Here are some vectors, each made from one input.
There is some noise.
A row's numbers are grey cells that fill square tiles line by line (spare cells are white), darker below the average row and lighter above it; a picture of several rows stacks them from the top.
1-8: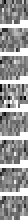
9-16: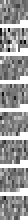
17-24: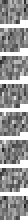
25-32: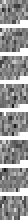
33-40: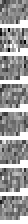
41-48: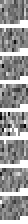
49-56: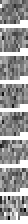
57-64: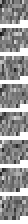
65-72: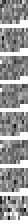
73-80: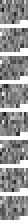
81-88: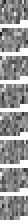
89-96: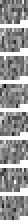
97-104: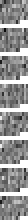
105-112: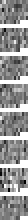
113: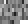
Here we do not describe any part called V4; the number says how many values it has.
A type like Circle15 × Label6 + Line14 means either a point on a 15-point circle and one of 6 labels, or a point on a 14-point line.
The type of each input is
List2(Bool × V4).
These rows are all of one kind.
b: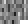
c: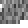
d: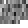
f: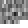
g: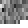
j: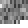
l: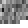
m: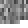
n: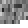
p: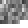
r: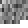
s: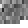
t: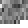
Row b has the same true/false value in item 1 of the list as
f and m.
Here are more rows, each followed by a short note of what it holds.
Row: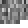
a list of one item
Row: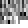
the empty list
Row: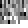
the empty list
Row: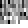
the empty list
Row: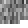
a list of two items
